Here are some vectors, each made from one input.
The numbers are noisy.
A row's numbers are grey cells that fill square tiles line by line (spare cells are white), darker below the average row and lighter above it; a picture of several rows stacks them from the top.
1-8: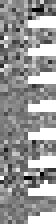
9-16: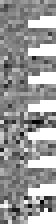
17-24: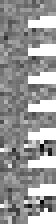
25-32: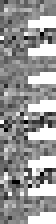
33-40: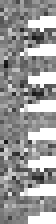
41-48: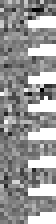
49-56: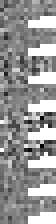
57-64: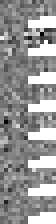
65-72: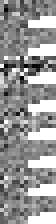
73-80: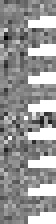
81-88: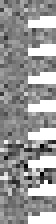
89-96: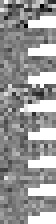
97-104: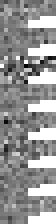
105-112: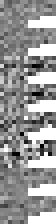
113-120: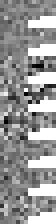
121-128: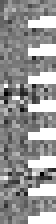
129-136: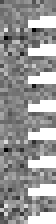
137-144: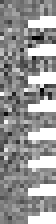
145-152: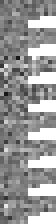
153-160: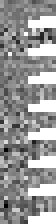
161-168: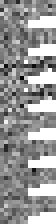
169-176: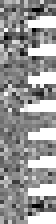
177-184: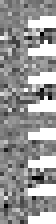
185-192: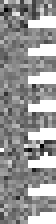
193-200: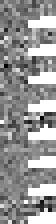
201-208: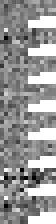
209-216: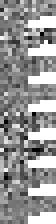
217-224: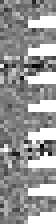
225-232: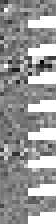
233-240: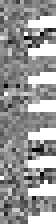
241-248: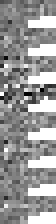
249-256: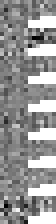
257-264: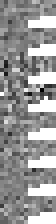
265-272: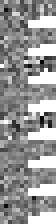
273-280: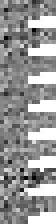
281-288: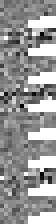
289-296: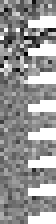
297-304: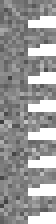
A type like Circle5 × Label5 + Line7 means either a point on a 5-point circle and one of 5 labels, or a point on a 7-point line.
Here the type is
Circle11 × Circle11 × Circle11 + Line8.
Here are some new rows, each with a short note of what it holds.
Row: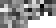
a point on an 8-point line
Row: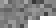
a point on each of three 11-point circles
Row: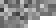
a point on each of three 11-point circles
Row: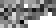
a point on an 8-point line
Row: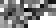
a point on an 8-point line
